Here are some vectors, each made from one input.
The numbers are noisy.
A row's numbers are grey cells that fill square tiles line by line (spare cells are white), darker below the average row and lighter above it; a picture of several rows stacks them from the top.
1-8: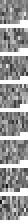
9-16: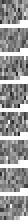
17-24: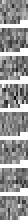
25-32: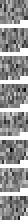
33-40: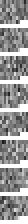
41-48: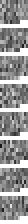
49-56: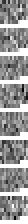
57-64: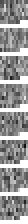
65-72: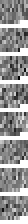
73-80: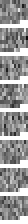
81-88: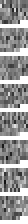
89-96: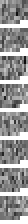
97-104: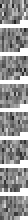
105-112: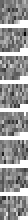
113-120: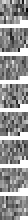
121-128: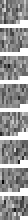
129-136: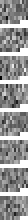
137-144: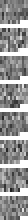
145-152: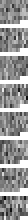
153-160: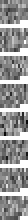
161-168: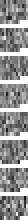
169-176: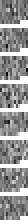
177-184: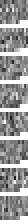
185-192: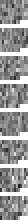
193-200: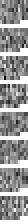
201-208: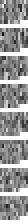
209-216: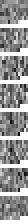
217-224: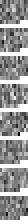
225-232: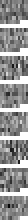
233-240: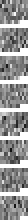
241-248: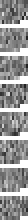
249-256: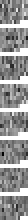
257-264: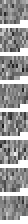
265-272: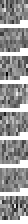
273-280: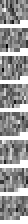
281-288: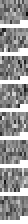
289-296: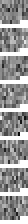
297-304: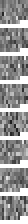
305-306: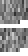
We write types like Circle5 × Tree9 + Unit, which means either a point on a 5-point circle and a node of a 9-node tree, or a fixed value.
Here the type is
(Bool × Bool × Bool × Bool + Line15) × Line15.
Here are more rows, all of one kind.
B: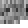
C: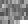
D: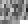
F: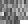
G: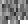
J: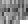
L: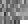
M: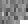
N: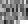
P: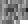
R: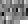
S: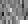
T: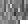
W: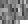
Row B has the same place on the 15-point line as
C, N and P.
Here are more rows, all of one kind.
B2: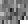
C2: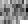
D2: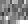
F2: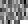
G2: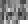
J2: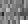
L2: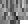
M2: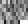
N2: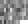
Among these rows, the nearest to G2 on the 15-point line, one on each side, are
B2 and J2.
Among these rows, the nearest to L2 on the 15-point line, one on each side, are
M2 and N2.
